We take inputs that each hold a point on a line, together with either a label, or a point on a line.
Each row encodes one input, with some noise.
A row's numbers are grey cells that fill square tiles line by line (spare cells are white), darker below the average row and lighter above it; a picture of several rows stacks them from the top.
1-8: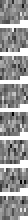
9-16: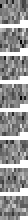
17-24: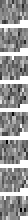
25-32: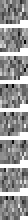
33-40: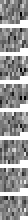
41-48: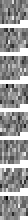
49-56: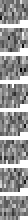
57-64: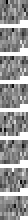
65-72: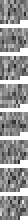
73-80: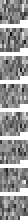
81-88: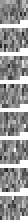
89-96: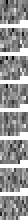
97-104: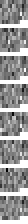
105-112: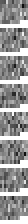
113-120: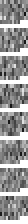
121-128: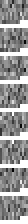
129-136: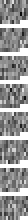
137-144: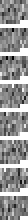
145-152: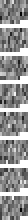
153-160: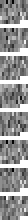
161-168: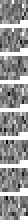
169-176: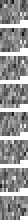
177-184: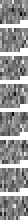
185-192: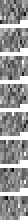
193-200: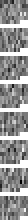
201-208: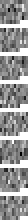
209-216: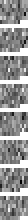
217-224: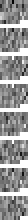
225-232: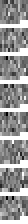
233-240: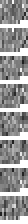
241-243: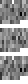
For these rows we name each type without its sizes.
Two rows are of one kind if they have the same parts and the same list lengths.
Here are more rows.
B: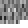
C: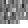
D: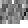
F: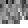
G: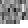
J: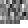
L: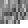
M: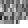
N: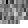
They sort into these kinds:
B, C, F, M, N
D, G, J, L

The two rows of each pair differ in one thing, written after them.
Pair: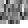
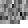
the label
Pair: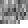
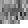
the place on the line
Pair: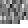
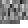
the place on the line
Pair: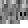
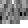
the label
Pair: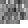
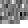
the place on the line
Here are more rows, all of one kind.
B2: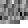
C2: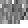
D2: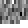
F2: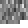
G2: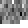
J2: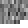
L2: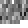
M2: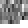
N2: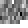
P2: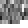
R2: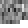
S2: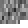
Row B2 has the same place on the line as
D2 and L2.
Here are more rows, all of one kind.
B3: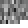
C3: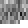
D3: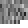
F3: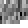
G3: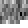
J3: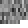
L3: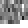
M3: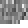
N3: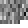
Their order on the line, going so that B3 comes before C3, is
N3, D3, B3, J3, M3, C3, L3, G3, F3.
